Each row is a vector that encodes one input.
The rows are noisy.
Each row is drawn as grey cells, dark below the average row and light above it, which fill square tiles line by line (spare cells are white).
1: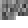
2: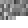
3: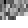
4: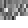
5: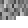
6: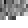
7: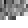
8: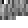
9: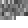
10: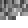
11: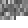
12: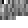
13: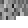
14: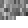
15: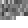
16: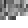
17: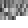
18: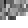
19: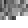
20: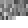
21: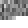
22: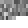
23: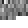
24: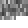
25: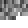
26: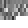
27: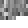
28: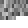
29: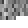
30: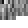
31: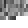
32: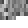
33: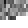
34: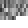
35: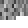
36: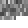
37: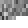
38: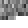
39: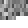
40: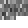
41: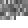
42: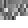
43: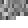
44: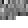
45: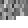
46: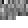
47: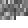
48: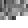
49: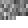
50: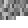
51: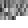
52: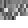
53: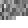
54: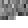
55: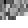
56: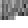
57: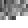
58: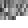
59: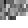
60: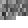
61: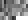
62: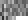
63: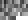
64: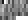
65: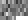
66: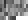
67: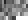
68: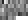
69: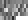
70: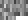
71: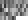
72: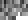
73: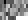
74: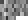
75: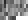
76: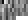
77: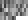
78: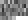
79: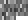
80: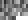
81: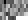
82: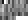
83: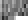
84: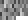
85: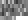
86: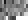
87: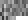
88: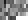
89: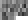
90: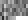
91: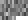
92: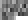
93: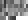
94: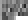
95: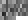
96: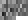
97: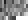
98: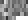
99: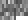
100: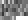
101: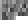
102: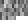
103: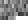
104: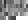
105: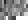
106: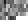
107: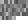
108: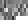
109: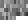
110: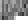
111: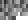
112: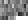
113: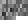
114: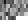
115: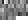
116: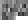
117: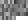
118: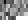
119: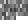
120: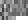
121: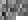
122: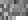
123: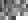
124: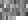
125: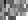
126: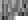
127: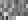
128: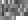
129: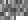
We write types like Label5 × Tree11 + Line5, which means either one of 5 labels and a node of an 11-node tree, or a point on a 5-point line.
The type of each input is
Line8 × (Tree9 + Unit) + Tree8.
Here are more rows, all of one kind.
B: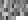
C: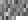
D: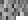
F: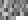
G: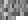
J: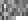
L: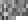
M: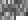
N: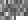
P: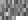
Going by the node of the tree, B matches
D, F and J.
